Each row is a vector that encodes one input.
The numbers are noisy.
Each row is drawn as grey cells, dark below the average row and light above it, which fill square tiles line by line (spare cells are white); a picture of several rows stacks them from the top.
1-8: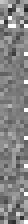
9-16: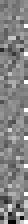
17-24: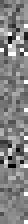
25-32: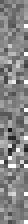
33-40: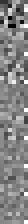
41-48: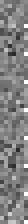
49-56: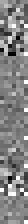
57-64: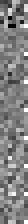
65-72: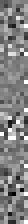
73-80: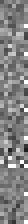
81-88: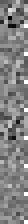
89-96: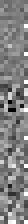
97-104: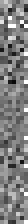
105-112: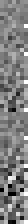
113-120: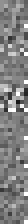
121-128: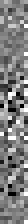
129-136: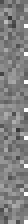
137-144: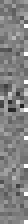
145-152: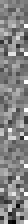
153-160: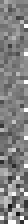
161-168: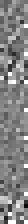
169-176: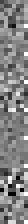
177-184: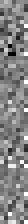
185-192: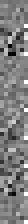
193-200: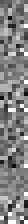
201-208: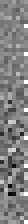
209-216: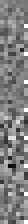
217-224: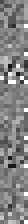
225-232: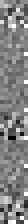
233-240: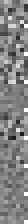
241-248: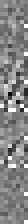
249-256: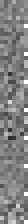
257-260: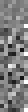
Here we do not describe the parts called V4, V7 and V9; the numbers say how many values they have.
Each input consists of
a point on a 5-point circle, together with either a point on a 5-point circle, or a point on a 10-point line, a value of V4, a value of V7 and a value of V9.
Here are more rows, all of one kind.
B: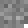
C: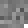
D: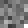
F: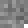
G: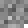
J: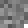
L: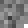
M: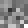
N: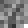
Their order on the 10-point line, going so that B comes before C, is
J, D, B, C, F, N, G, L, M.
